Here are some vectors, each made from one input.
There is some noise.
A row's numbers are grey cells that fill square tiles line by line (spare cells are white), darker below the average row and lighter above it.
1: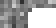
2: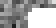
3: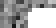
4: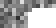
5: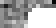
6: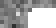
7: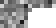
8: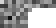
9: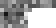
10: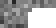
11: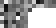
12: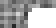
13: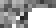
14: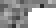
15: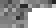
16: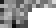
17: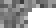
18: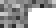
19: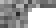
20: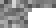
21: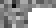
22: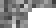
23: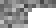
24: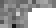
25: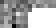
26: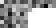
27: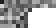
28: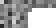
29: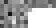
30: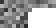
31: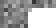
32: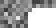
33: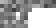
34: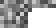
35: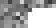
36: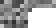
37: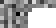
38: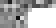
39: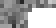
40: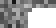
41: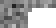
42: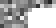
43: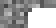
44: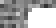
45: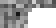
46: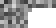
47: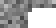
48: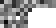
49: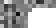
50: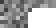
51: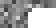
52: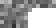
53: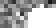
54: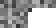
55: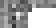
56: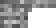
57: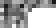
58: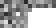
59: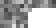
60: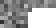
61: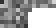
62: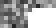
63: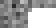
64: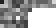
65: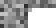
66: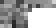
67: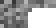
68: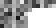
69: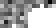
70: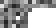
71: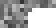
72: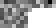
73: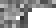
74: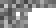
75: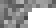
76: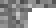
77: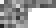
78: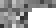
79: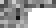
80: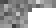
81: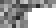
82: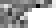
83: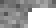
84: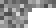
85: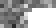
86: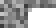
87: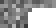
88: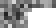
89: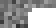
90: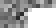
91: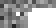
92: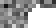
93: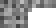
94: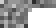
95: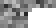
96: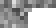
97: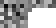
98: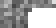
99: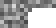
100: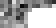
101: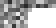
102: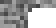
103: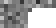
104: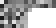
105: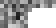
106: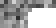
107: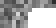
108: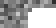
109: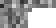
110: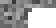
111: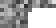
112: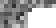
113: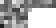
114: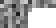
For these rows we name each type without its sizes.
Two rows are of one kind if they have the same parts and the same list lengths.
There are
2 kinds of row.
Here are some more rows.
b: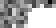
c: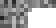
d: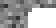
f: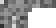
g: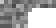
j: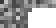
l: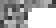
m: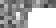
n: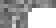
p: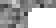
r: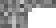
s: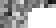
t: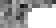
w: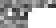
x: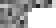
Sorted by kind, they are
b, s, t, x
c, d, f, g, j, l, m, n, p, r, w

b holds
a label and a node of a tree.
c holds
a node of a tree and four true/false values.
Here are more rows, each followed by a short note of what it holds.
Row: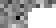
a label and a node of a tree
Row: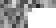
a node of a tree and four true/false values
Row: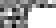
a node of a tree and four true/false values
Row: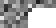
a node of a tree and four true/false values
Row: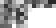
a label and a node of a tree
